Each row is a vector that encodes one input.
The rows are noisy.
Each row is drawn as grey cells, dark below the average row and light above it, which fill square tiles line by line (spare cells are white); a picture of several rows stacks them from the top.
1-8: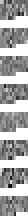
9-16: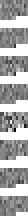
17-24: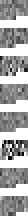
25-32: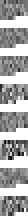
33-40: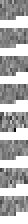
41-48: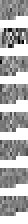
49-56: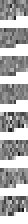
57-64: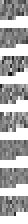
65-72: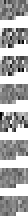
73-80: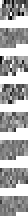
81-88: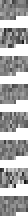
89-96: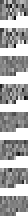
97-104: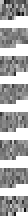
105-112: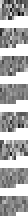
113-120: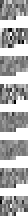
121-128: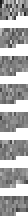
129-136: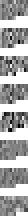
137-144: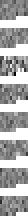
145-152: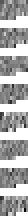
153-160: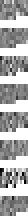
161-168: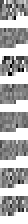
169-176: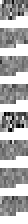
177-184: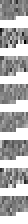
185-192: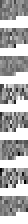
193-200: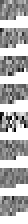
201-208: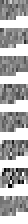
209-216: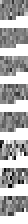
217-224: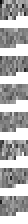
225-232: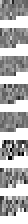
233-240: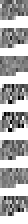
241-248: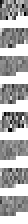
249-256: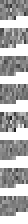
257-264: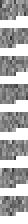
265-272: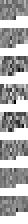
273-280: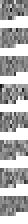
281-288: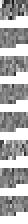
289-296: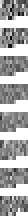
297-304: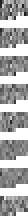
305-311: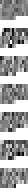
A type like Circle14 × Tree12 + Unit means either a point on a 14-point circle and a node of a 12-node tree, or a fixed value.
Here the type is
Line11 × Line11 × Line11.
